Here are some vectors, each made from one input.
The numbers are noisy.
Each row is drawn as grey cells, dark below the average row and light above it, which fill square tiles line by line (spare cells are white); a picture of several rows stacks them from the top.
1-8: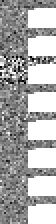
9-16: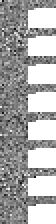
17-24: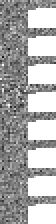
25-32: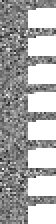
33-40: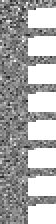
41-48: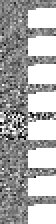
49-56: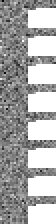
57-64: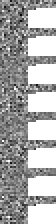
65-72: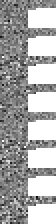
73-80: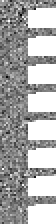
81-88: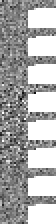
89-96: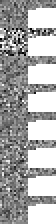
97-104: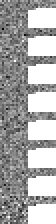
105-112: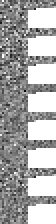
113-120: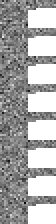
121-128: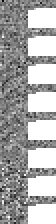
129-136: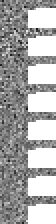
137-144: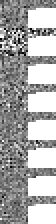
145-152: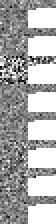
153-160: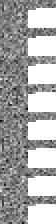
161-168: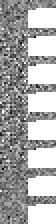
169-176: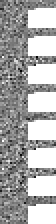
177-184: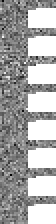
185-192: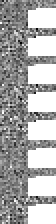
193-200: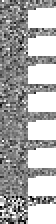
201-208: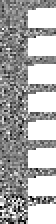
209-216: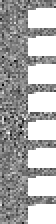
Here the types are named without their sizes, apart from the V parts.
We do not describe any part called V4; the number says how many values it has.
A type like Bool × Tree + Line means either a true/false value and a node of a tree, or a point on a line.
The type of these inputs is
List(Line × (Line + V4)).
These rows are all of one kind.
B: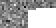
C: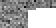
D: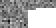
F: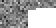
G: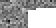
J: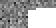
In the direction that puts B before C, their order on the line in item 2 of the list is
D, G, J, F, B, C.
